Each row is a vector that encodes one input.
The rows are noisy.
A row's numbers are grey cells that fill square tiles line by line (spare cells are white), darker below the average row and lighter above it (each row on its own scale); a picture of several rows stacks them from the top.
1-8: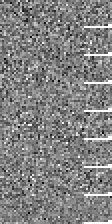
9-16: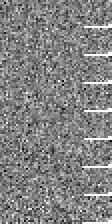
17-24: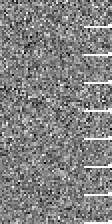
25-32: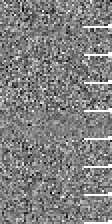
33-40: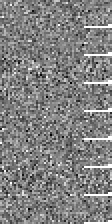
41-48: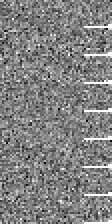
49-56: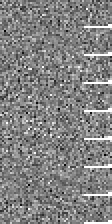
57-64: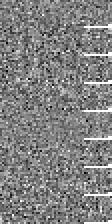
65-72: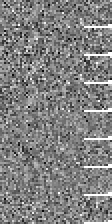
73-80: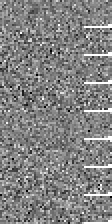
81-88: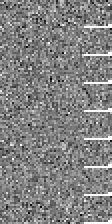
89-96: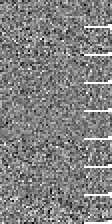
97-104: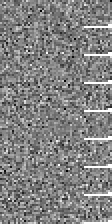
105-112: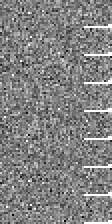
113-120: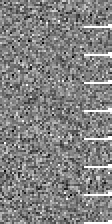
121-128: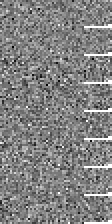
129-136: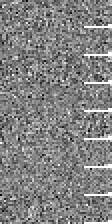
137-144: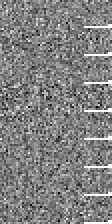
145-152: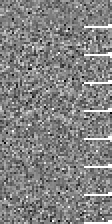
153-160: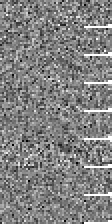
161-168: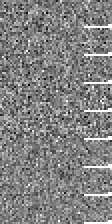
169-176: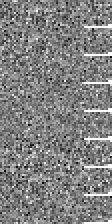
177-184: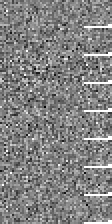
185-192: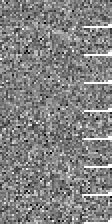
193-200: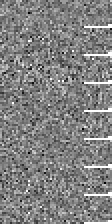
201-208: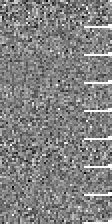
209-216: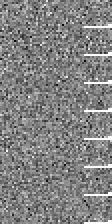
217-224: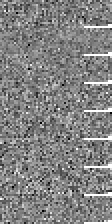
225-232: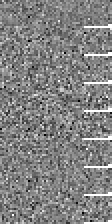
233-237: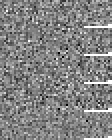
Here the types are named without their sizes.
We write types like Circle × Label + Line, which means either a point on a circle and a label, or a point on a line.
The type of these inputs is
Bool × Label × (Label + Line).
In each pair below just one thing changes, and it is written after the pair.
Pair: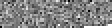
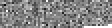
the label
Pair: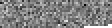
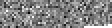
the true/false value
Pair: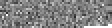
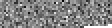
the label
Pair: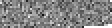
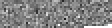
the true/false value
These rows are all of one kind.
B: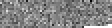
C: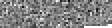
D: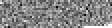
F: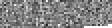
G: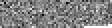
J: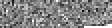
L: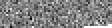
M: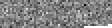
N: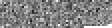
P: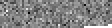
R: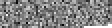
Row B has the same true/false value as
D and G.
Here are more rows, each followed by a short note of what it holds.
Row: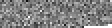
a label, a point on a line and a true/false value
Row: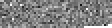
two labels and a true/false value
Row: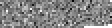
a label, a point on a line and a true/false value
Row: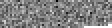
two labels and a true/false value
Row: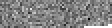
a label, a point on a line and a true/false value
